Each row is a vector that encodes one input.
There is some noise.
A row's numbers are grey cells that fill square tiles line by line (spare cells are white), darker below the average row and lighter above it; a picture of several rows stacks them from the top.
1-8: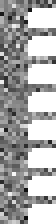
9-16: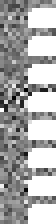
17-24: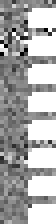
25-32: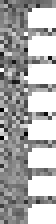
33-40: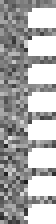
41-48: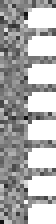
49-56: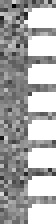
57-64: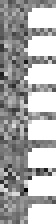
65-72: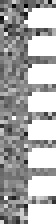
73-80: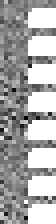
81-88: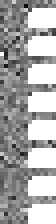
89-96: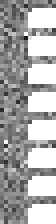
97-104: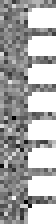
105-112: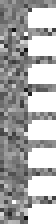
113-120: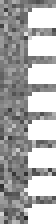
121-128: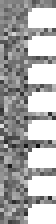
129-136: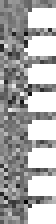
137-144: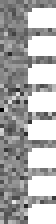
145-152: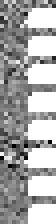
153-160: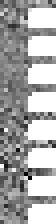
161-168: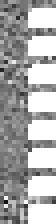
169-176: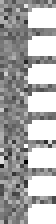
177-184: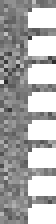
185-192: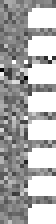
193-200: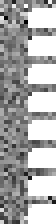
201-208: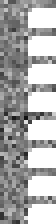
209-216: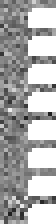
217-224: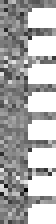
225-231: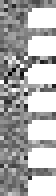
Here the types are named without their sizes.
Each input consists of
four true/false values, together with a list of points on a line.
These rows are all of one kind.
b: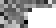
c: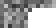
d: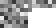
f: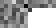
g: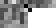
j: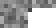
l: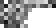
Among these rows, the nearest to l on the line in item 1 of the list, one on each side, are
d and j.
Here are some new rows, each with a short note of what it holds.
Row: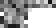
four true/false values, together with a list of two items
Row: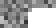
four true/false values, together with a list of two items
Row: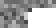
four true/false values, together with a list of one item
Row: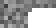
four true/false values, together with a list of three items
